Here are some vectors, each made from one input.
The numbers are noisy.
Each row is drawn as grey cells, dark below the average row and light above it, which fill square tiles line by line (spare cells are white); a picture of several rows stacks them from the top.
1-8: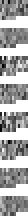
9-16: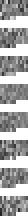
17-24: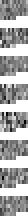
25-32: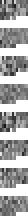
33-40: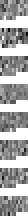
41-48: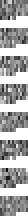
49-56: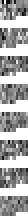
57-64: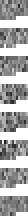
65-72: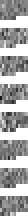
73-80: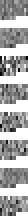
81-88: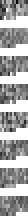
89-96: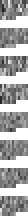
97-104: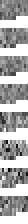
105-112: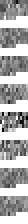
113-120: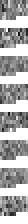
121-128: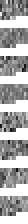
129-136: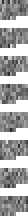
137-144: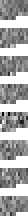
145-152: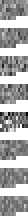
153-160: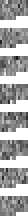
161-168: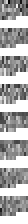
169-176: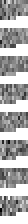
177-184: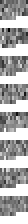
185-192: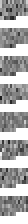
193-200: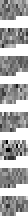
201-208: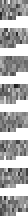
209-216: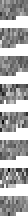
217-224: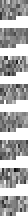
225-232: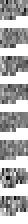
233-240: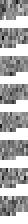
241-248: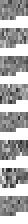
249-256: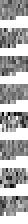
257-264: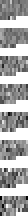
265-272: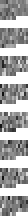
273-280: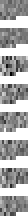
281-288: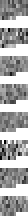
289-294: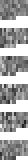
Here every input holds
either a point on a 6-point line, or a point on a 7-point line, or four true/false values.
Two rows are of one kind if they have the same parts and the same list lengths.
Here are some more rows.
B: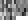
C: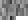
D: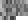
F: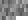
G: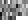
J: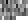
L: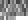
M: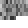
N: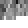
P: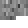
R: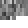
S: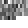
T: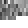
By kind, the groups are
B, J
C, D, F, G, M, P, R, S, T
L, N

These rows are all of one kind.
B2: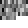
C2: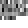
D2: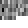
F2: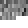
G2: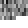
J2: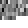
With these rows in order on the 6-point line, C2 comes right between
D2 and F2.
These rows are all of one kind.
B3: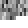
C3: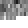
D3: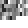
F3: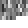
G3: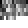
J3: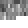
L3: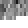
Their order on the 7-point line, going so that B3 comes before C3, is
B3, D3, L3, C3, J3, G3, F3.
